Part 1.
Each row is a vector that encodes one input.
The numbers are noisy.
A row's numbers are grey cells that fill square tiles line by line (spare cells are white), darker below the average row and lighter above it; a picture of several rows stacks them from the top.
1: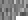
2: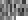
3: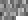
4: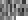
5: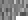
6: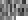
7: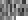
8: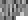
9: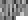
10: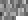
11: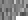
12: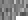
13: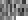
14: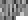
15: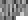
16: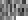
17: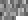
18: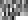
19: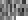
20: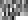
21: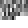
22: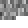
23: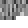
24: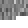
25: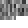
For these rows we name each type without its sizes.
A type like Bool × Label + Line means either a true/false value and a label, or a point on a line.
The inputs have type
Line.
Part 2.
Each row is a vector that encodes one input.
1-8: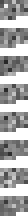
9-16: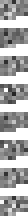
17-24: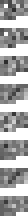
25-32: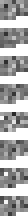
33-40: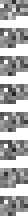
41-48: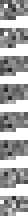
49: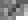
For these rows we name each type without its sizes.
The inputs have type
Line.
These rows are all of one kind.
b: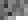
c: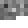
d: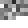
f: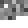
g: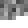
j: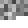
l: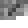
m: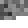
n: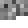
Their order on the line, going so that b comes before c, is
f, g, l, b, m, c, n, j, d.
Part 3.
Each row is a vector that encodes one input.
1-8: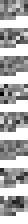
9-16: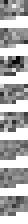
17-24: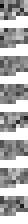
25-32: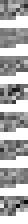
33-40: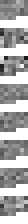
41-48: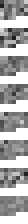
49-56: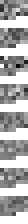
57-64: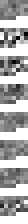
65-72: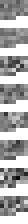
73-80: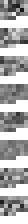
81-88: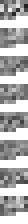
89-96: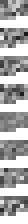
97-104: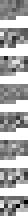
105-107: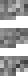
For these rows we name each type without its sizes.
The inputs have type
Tree + Unit.
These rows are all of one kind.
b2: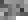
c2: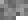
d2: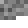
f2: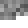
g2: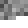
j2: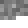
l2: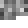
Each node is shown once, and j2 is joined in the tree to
b2 and g2.
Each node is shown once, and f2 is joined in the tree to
d2.
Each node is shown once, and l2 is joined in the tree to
c2.
